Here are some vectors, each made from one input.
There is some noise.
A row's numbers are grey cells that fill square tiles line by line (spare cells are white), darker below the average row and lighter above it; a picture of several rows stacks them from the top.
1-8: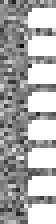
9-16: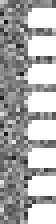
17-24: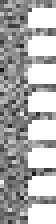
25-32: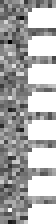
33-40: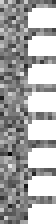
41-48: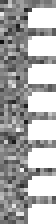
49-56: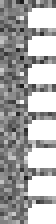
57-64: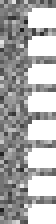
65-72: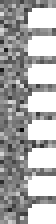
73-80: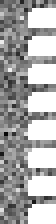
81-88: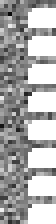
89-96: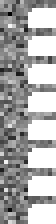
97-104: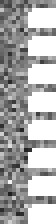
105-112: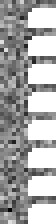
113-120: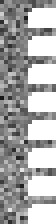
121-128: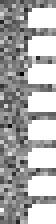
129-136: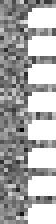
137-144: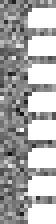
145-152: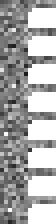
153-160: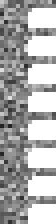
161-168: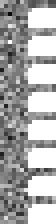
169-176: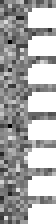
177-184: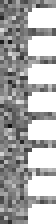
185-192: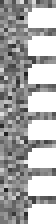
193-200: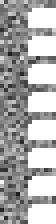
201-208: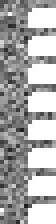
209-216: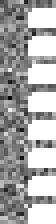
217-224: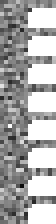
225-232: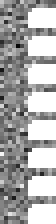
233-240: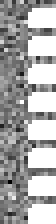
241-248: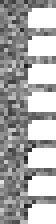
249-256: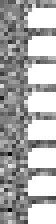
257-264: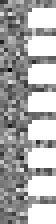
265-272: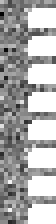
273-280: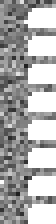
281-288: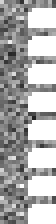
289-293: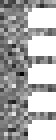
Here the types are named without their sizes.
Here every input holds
four true/false values, together with either a fixed value, or a node of a tree.
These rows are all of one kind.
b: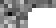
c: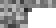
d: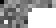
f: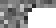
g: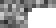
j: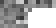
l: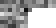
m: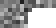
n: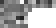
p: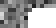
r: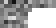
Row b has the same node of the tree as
f and m.
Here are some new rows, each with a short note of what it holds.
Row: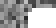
four true/false values
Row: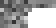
a node of a tree and four true/false values
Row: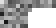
four true/false values
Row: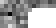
four true/false values
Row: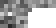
a node of a tree and four true/false values
